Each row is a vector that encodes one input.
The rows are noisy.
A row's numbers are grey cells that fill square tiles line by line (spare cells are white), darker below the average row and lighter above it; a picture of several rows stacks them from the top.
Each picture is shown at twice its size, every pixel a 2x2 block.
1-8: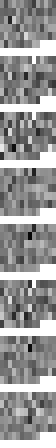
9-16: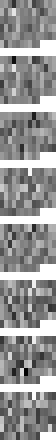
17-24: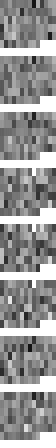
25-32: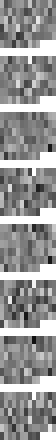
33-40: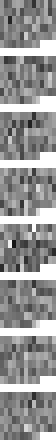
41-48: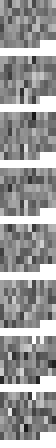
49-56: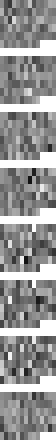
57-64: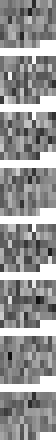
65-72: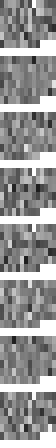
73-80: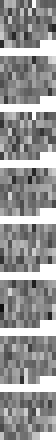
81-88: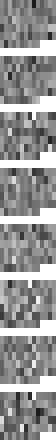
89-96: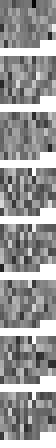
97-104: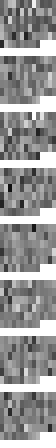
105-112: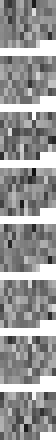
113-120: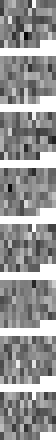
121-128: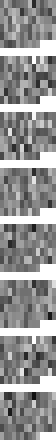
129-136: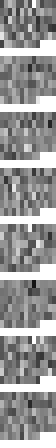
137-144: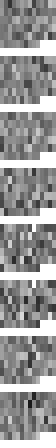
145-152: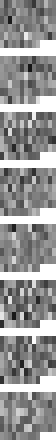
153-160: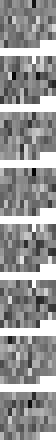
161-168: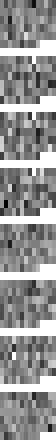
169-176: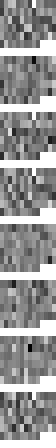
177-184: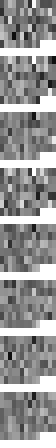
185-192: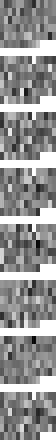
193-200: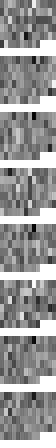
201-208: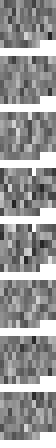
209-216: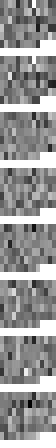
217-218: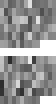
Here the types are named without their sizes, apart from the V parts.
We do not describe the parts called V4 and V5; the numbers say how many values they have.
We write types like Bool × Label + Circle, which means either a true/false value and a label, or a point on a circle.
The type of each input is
Bool × Circle + (Line + V5) × V4.
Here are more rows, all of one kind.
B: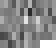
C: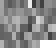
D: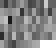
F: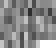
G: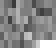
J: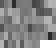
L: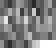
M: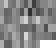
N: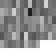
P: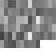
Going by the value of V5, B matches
L, M and P.
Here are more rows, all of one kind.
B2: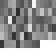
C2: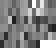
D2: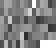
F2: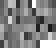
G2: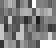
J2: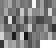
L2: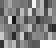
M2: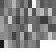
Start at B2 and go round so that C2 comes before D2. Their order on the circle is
B2, C2, L2, J2, D2, G2, M2, F2.
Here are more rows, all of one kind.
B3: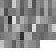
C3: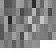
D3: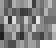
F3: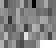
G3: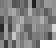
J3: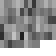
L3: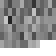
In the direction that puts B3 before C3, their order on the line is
G3, F3, J3, B3, D3, C3, L3.
